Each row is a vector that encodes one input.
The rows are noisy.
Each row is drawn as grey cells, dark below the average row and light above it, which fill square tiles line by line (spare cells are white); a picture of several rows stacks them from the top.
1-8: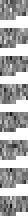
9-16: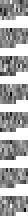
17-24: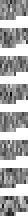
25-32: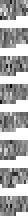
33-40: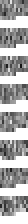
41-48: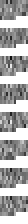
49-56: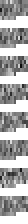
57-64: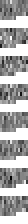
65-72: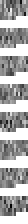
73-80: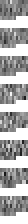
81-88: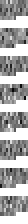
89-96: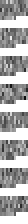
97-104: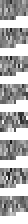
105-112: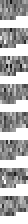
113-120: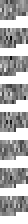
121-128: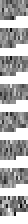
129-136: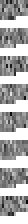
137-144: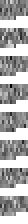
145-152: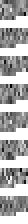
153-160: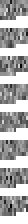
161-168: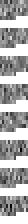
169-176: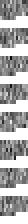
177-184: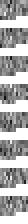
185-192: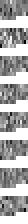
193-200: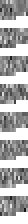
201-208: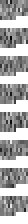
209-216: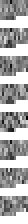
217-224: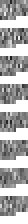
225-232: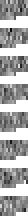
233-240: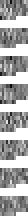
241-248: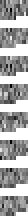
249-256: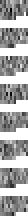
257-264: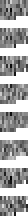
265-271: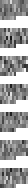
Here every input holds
either a point on an 8-point line, or a list of up to two points on a 6-point line.
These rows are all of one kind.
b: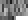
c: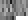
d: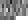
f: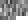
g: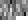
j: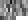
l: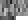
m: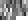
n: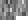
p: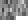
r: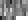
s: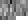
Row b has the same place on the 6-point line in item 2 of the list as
d and f.
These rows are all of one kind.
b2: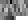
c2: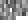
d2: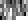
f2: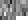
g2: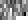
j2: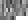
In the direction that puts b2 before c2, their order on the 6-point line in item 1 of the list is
d2, j2, b2, f2, g2, c2.
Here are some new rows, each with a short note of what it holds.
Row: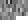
a list of one item
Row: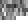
the empty list
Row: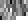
a list of one item
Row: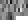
a list of one item
